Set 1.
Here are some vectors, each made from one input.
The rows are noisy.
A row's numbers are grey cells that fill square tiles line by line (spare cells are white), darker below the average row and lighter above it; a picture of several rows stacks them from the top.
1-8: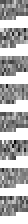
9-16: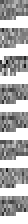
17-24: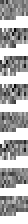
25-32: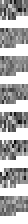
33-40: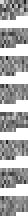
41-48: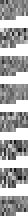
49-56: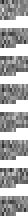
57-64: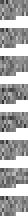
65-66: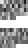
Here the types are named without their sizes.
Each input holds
either a point on a line, or a node of a tree.
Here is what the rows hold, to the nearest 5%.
About 25% of them hold a point on a line. The rest hold a node of a tree.
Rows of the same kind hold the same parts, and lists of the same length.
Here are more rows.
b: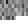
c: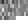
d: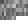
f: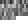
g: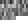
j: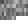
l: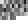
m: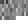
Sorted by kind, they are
b, c, d, f, g, j, m
l

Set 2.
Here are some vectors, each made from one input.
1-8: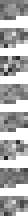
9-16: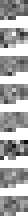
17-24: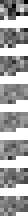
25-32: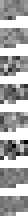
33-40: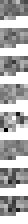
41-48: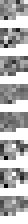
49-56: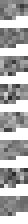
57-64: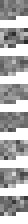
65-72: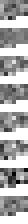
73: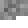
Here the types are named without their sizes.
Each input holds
a list of points on a line.
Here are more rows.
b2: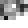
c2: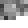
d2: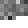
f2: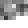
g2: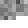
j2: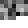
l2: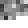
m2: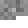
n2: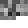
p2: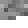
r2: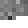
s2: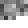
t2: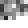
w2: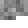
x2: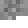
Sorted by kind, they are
b2, c2, d2, f2, l2, r2, s2, t2
g2, m2, p2, w2, x2
j2, n2

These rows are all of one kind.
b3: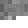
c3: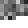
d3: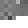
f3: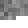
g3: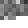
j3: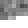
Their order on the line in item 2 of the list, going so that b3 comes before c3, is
b3, f3, c3, d3, g3, j3.
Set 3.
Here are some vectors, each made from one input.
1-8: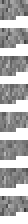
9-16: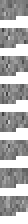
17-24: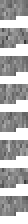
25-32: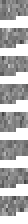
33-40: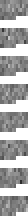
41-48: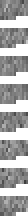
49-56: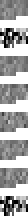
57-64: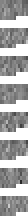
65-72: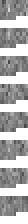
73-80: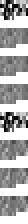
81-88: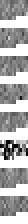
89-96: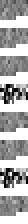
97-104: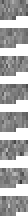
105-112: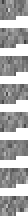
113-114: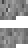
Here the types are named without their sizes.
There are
3 kinds of row.
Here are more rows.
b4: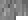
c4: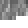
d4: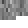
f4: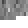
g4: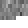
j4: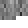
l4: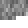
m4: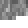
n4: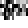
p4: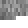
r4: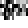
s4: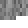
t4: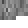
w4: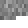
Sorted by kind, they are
b4, c4, l4, m4
d4, f4, g4, j4, p4, s4, t4, w4
n4, r4

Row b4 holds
a point on a circle.
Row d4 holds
a point on a circle and a node of a tree.
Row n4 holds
a fixed value.
